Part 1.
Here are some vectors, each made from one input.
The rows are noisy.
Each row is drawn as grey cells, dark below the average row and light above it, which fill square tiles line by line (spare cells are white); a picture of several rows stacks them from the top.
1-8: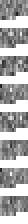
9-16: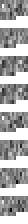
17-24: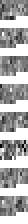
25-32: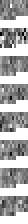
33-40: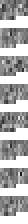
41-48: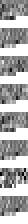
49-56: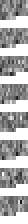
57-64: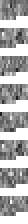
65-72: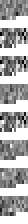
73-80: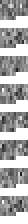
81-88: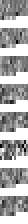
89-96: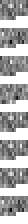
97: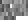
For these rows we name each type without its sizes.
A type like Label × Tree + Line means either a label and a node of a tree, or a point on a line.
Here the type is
List(Circle).
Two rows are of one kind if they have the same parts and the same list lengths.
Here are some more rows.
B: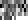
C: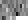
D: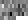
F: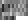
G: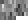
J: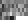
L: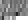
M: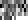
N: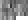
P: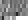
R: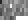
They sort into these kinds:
B, M
C, F, G, J, R
D, L, N, P

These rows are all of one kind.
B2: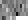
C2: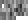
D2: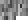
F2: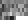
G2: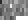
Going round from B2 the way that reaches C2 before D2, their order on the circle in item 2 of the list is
B2, C2, G2, F2, D2.
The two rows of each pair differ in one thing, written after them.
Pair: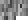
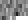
the place on the circle in item 1 of the list
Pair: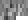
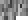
the place on the circle in item 2 of the list
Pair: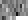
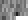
the place on the circle in item 2 of the list
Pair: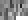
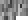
the place on the circle in item 2 of the list
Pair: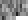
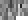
the place on the circle in item 1 of the list
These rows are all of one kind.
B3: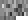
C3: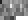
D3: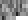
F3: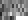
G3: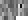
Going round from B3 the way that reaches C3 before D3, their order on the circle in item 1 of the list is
B3, C3, F3, G3, D3.
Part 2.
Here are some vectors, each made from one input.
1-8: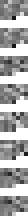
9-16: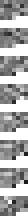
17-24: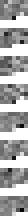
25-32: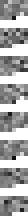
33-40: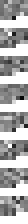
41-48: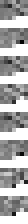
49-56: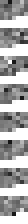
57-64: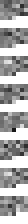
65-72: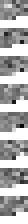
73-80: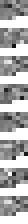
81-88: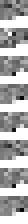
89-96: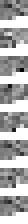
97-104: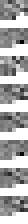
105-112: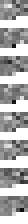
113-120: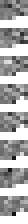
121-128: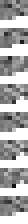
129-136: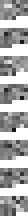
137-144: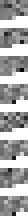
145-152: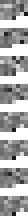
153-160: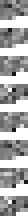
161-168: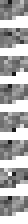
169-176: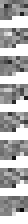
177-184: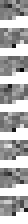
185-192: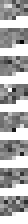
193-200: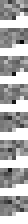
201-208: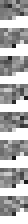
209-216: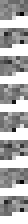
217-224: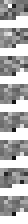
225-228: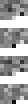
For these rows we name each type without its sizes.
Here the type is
Bool × Label.
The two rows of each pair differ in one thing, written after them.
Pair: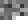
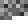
the label
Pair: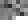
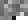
the true/false value
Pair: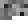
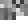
the true/false value
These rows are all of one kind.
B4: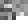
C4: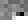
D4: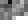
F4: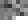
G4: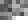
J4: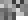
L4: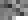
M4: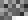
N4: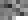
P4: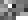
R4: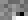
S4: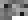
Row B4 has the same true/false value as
J4 and P4.
